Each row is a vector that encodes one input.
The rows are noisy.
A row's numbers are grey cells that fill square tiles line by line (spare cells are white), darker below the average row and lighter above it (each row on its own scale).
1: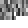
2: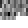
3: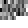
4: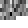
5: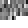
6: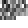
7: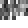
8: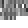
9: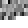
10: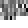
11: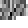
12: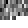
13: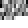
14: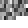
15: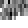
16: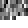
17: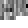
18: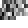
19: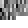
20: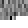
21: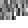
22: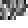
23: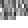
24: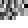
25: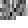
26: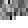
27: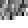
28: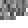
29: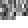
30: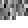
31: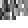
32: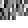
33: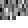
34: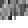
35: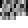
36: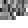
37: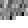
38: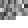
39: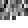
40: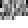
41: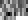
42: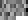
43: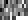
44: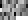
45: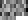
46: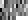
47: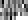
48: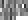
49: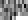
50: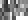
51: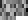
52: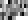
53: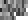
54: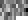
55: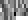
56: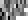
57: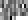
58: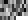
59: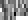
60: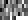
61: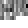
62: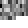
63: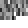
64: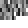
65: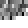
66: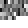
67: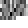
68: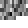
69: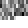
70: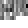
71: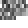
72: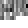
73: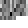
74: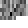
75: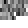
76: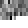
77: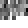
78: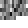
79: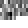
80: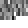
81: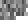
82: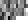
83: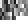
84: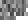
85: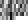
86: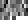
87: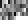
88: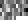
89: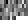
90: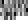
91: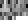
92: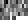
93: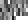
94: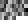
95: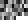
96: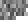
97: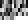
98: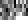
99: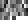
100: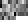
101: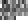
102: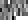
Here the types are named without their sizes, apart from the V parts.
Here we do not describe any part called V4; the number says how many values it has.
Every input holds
a list of items, each a true/false value and a value of V4.
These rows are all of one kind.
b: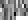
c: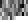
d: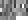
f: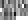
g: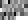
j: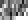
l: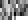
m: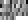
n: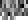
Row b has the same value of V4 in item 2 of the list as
f, g and l.
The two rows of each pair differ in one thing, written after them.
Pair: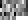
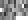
the value of V4 in item 1 of the list
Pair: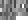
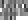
the true/false value in item 1 of the list
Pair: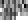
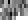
the value of V4 in item 1 of the list
